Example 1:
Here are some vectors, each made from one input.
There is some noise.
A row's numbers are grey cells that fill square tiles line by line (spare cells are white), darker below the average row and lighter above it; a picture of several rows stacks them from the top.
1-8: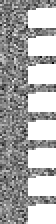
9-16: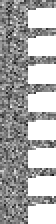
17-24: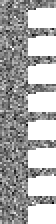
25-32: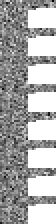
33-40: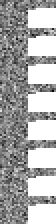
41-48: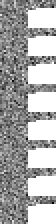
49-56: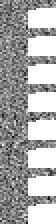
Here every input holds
three true/false values.
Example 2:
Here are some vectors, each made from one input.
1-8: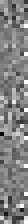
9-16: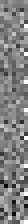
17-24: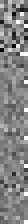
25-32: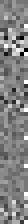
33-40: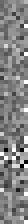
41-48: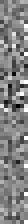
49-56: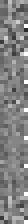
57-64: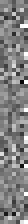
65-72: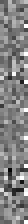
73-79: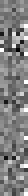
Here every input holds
four true/false values.
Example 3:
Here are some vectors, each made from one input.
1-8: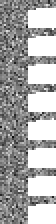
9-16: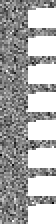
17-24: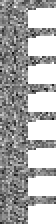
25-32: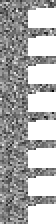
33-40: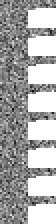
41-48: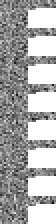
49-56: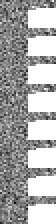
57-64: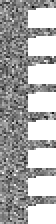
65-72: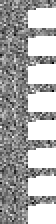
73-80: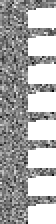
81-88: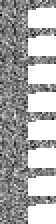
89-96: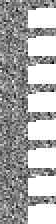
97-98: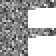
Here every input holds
three true/false values.
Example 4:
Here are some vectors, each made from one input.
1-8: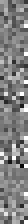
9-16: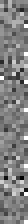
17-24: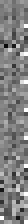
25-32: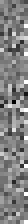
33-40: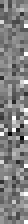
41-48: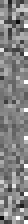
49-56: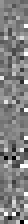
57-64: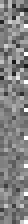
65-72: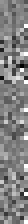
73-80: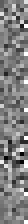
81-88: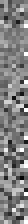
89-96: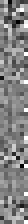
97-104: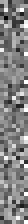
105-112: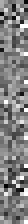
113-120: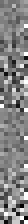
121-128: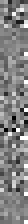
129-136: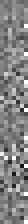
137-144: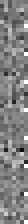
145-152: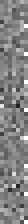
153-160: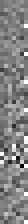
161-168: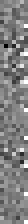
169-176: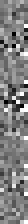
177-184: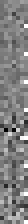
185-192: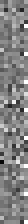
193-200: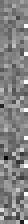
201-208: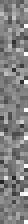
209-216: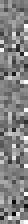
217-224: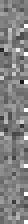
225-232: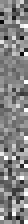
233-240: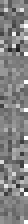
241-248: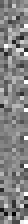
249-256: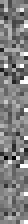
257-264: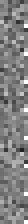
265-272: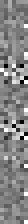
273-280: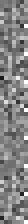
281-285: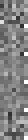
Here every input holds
four true/false values.
